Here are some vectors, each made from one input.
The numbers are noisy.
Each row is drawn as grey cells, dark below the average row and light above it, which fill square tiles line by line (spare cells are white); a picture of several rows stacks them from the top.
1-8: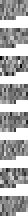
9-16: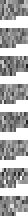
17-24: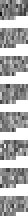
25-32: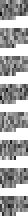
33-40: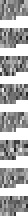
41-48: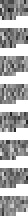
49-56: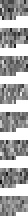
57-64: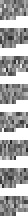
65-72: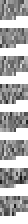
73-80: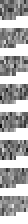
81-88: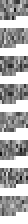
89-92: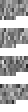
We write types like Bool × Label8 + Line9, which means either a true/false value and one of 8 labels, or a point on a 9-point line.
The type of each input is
Line5 × (Tree8 + Unit) + Line8.
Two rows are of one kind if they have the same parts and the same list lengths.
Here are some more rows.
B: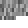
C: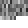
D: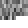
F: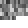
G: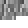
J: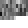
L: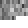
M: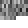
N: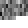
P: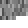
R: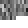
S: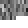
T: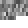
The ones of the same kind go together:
B, G, T
C, J, M, N, R, S
D, F, L, P

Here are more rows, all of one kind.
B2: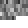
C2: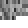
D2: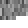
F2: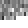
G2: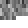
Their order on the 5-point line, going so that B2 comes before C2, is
B2, C2, G2, D2, F2.
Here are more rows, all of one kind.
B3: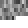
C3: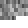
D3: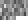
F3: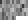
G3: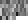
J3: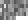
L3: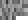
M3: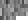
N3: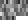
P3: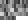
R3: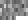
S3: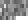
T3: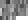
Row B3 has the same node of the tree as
D3, J3, R3 and S3.
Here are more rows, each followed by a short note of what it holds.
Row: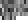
a point on an 8-point line
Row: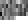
a point on an 8-point line
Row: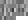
a point on a 5-point line
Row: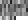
a point on an 8-point line
